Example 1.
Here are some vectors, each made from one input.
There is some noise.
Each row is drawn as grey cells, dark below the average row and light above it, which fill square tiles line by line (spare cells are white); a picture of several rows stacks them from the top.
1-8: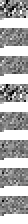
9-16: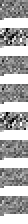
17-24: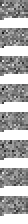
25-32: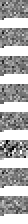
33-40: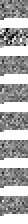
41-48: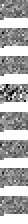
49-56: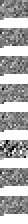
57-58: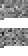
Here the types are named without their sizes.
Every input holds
a list of points on a line.
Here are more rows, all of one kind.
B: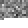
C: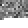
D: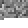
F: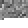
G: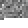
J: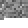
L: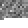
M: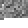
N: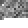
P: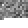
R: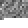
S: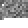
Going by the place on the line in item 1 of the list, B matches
D and F.
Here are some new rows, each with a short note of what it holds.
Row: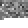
a list of two items
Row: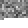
a list of two items
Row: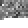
a list of two items
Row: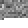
a list of two items
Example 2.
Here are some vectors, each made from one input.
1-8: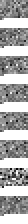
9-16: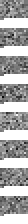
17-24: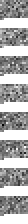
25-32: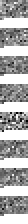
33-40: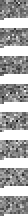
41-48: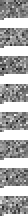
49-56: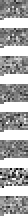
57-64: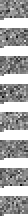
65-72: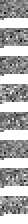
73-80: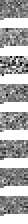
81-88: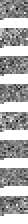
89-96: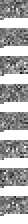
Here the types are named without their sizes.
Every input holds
a list of points on a line.
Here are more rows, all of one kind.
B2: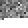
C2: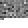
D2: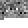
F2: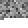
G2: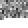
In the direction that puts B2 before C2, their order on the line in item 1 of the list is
D2, B2, C2, F2, G2.
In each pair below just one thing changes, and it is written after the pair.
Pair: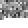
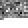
the place on the line in item 1 of the list
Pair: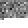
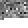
the place on the line in item 1 of the list
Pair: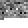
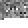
the place on the line in item 2 of the list
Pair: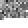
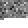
the place on the line in item 1 of the list
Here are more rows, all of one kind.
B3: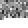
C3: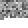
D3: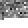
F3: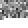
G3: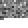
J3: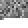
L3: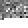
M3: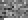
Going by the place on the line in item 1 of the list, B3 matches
C3 and F3.
